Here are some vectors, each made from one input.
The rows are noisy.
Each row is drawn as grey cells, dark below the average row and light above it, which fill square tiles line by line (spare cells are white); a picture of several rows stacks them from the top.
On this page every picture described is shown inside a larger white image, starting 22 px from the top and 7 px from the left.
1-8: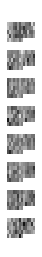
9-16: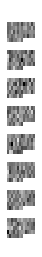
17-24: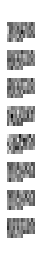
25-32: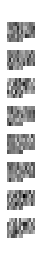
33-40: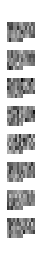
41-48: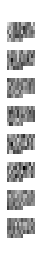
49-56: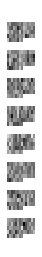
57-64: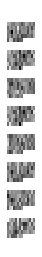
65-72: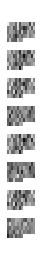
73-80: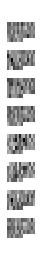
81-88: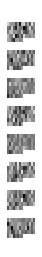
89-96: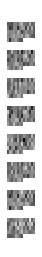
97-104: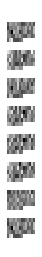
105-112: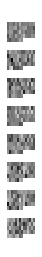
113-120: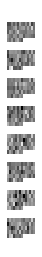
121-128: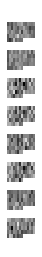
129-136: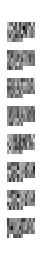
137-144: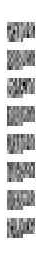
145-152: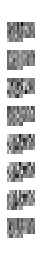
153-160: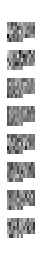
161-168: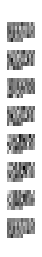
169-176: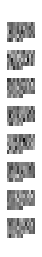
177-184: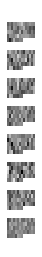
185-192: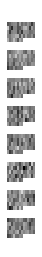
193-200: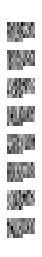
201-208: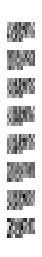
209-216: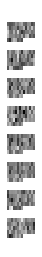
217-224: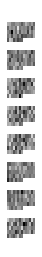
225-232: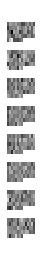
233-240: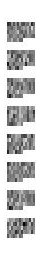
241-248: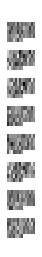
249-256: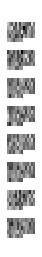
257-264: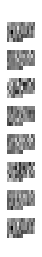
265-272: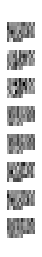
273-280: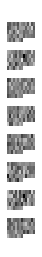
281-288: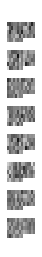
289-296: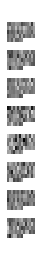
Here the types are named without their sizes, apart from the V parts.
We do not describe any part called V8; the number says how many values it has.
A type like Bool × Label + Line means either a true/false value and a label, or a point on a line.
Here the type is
Label + Line + List(V8) × Tree.
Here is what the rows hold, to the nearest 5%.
About 25% of them hold a label. About 15% of them hold a point on a line. The rest hold a node of a tree, together with a list of values of V8.
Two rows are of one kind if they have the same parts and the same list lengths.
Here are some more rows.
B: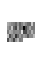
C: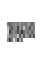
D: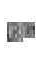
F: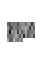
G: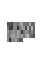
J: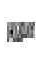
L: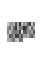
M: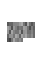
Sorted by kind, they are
B, L
C, F
D, M
G
J

